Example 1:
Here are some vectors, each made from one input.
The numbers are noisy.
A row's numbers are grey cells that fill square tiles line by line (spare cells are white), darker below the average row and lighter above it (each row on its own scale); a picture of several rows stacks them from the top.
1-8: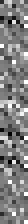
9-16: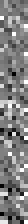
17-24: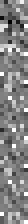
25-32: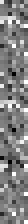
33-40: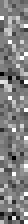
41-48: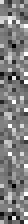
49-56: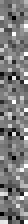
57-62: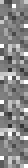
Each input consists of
three true/false values.
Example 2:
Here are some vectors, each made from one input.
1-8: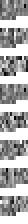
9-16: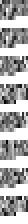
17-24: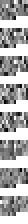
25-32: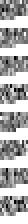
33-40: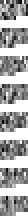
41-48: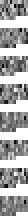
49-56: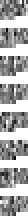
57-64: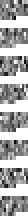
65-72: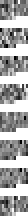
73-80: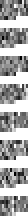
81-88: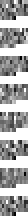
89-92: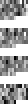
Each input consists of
either a fixed value, or four true/false values.
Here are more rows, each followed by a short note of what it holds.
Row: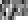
a fixed value
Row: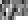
a fixed value
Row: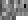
four true/false values
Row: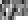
a fixed value
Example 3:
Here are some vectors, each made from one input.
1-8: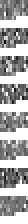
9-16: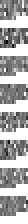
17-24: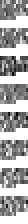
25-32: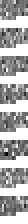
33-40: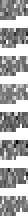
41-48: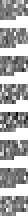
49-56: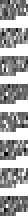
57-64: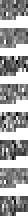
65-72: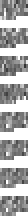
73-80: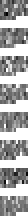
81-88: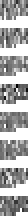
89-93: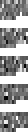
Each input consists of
one of 5 labels.
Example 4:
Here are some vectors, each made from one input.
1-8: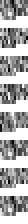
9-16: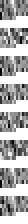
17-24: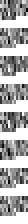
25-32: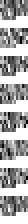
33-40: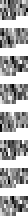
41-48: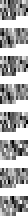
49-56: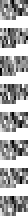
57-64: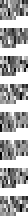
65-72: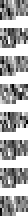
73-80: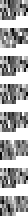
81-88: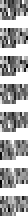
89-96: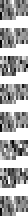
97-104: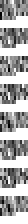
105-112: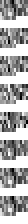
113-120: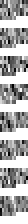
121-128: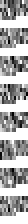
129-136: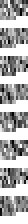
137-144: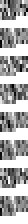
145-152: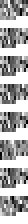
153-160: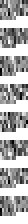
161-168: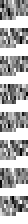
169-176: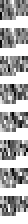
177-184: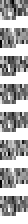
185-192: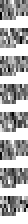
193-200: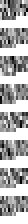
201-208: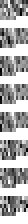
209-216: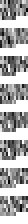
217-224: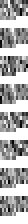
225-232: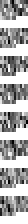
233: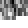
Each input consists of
a point on a 12-point line.
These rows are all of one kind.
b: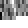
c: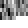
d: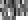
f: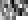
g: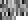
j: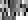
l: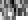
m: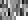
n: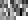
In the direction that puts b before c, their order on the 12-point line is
j, d, l, f, n, m, g, b, c.
